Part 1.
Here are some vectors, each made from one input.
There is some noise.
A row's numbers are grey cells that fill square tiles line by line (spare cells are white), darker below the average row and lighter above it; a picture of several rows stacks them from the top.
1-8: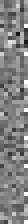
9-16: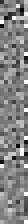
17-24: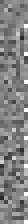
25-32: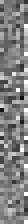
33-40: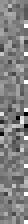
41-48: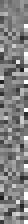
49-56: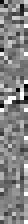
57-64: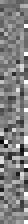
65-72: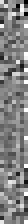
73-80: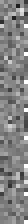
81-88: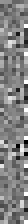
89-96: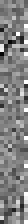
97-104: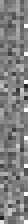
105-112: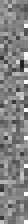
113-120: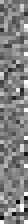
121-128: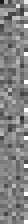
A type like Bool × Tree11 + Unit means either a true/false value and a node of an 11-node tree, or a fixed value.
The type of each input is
Tree16.
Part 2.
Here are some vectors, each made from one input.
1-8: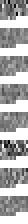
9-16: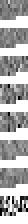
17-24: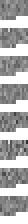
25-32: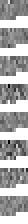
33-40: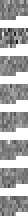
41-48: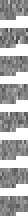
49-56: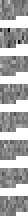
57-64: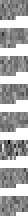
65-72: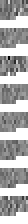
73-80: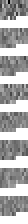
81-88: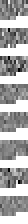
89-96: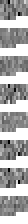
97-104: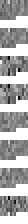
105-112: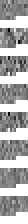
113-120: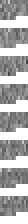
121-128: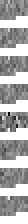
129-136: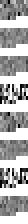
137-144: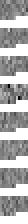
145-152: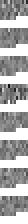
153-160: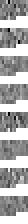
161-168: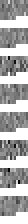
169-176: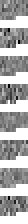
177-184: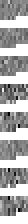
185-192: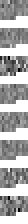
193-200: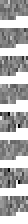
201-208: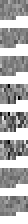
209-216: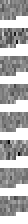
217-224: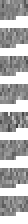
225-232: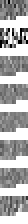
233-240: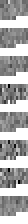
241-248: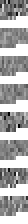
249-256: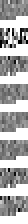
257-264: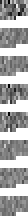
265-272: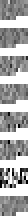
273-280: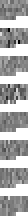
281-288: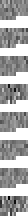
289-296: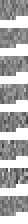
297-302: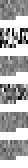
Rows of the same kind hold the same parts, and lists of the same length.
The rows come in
2 kinds.
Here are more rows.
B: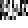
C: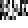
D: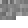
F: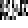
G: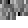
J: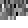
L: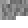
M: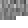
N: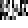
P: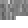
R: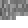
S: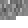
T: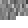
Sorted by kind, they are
B, C, F, N
D, G, J, L, M, P, R, S, T

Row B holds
a fixed value.
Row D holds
three true/false values.
